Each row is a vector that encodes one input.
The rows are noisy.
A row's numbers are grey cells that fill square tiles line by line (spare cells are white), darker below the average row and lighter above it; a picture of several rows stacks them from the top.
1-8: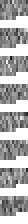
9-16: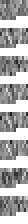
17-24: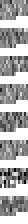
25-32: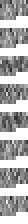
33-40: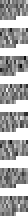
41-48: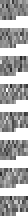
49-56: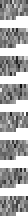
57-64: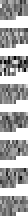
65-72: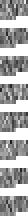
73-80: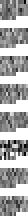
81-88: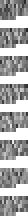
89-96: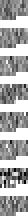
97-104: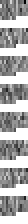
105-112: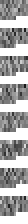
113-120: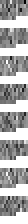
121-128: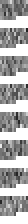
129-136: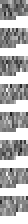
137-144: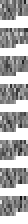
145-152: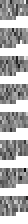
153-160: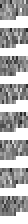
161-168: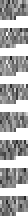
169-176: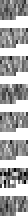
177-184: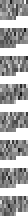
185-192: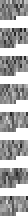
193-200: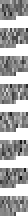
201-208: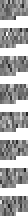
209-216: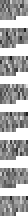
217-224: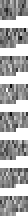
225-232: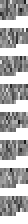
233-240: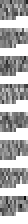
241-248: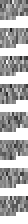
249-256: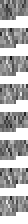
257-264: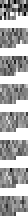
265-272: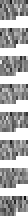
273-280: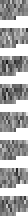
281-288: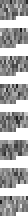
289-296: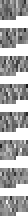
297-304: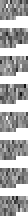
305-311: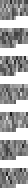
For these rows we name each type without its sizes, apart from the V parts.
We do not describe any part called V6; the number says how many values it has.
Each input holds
a list of items, each a true/false value and a value of V6.
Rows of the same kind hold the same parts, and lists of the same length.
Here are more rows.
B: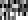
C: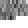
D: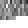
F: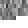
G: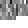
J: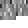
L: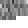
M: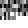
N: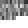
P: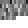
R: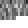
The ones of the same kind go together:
B, M
C, F, L
D, G, J, N, P, R

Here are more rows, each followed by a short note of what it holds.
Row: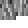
a list of one item
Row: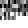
the empty list
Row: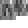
a list of two items
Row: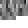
a list of two items
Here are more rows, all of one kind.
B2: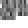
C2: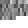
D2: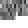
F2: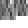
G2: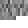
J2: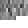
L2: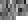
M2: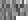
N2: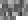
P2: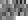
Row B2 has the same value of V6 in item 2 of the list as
C2, F2 and M2.
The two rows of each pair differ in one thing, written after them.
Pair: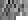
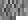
the value of V6 in item 2 of the list
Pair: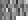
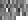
the value of V6 in item 2 of the list
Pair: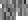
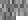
the true/false value in item 1 of the list
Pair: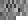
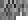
the value of V6 in item 1 of the list
